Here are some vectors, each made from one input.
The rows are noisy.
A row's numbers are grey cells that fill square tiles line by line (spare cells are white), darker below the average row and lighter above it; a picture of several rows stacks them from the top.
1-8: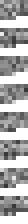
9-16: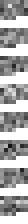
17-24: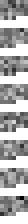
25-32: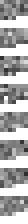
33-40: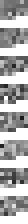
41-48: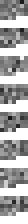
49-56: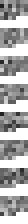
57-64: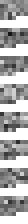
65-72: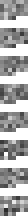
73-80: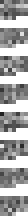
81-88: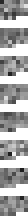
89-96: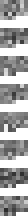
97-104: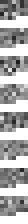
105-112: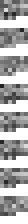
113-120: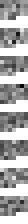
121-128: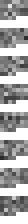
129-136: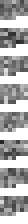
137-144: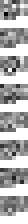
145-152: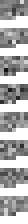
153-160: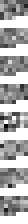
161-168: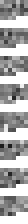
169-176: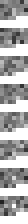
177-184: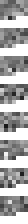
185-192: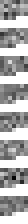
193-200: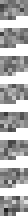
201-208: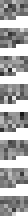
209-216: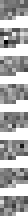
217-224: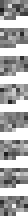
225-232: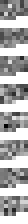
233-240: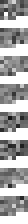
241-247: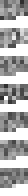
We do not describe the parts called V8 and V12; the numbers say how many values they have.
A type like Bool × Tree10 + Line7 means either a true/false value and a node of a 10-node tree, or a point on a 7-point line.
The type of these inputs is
Bool × Tree9 + V8 × V12.
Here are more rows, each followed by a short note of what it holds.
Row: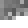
a node of a 9-node tree and a true/false value
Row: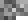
a value of V8 and a value of V12
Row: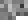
a value of V8 and a value of V12
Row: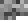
a node of a 9-node tree and a true/false value
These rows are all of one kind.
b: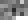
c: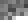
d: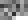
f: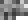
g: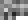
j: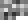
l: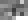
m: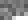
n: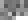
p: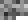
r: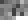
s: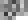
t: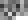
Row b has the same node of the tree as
f and l.
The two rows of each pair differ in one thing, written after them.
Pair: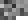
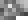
the value of V8
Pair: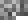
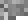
the value of V8
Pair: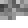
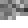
the value of V12
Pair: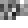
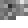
the value of V8
